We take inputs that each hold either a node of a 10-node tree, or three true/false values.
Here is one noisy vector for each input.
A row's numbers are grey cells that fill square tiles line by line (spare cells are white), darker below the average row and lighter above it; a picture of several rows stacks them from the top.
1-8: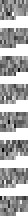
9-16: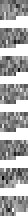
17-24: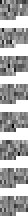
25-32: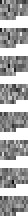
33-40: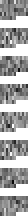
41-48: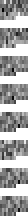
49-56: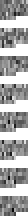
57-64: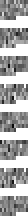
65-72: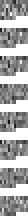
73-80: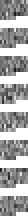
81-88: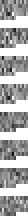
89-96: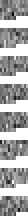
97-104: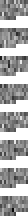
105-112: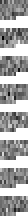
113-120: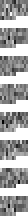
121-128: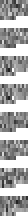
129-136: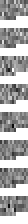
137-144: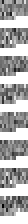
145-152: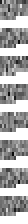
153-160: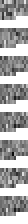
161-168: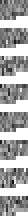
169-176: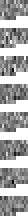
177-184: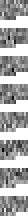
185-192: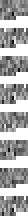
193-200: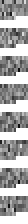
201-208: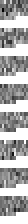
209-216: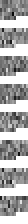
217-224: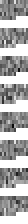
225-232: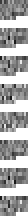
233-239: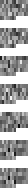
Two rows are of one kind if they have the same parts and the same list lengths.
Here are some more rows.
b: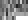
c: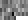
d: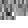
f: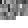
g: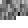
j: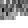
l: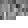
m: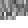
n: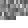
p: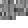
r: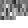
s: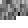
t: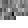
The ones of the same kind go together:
b, d, j, l, m, r
c, f, g, n, p, s, t

